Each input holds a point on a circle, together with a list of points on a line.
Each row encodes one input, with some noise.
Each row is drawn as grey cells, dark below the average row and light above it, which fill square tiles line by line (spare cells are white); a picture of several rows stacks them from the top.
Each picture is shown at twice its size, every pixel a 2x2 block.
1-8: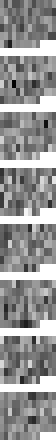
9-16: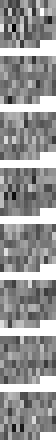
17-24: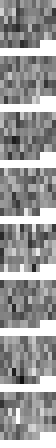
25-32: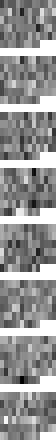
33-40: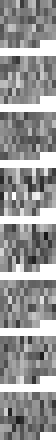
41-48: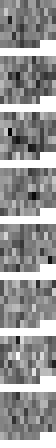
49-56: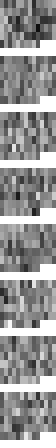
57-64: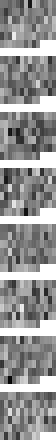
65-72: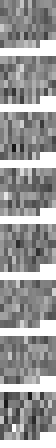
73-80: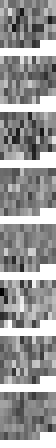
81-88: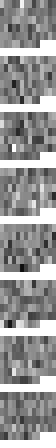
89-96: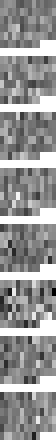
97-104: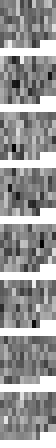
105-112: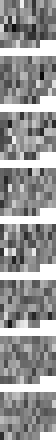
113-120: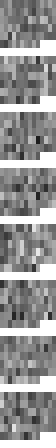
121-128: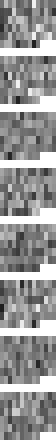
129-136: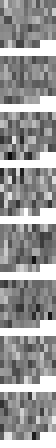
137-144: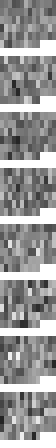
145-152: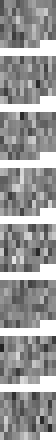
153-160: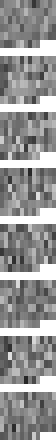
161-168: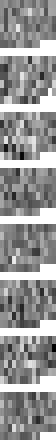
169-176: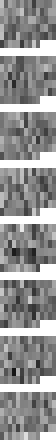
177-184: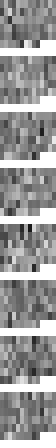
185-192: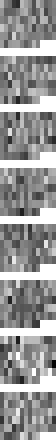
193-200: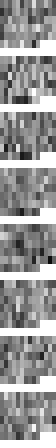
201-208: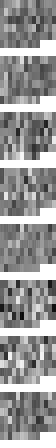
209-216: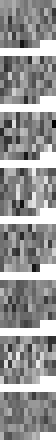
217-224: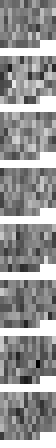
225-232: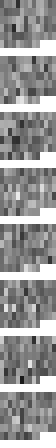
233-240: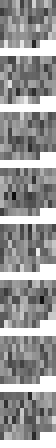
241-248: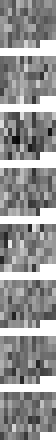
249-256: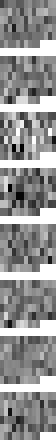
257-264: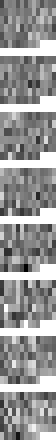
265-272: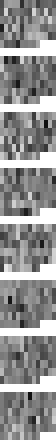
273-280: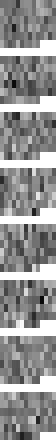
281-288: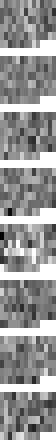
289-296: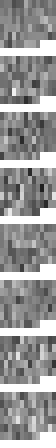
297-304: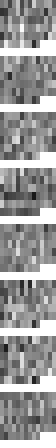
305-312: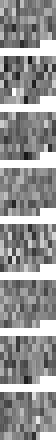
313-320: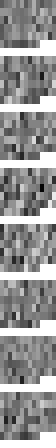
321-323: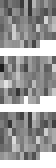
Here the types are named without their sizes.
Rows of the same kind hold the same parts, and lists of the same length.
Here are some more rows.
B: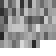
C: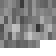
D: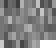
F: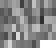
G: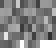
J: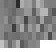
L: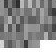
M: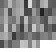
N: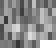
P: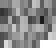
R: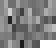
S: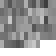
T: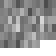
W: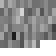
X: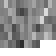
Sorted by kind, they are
B, F, P
C, D, J, L, N, R, S, X
G, M, T, W

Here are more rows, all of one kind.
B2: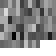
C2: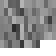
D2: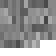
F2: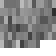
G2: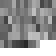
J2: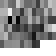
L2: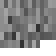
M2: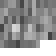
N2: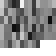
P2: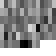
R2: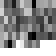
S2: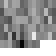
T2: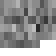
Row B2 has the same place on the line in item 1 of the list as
D2 and L2.
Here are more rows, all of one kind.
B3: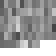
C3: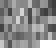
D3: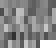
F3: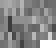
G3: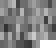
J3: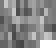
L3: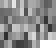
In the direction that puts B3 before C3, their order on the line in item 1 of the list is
L3, G3, J3, F3, B3, C3, D3.
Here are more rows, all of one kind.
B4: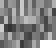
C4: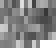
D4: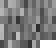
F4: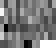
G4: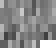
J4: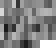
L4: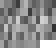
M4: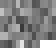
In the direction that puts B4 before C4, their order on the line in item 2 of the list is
L4, J4, G4, M4, F4, D4, B4, C4.
